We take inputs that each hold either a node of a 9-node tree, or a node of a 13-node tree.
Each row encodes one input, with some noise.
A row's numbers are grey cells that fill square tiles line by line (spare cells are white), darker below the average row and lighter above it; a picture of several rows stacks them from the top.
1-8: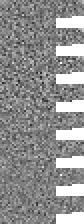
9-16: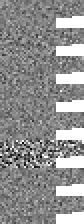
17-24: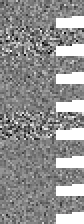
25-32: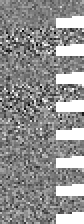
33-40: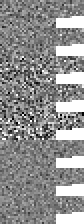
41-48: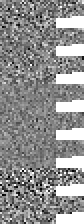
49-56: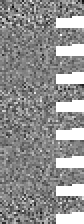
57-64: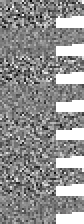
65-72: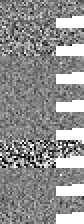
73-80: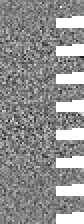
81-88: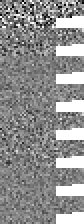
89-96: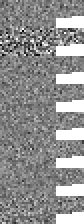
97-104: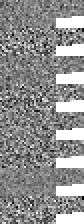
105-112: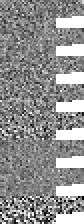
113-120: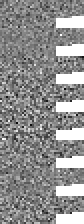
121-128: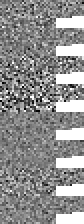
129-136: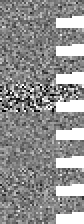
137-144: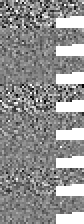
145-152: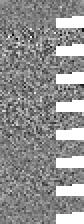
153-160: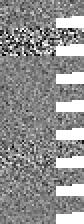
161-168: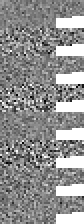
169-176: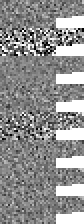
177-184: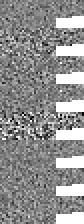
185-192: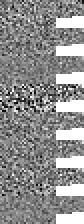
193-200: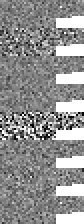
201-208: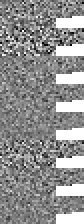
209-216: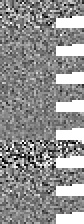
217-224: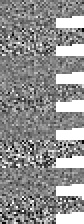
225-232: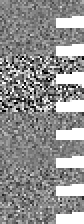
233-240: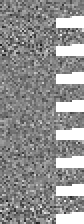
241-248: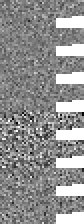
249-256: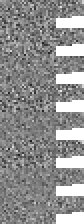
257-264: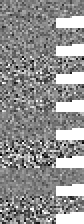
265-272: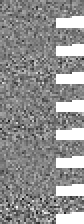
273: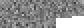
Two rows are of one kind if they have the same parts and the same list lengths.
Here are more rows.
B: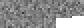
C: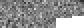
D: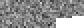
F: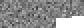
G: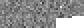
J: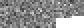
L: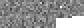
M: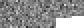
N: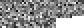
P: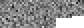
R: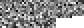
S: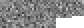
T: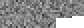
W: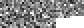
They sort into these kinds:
B, D, G, L, S, T
C, F, J, M, N, P, R, W

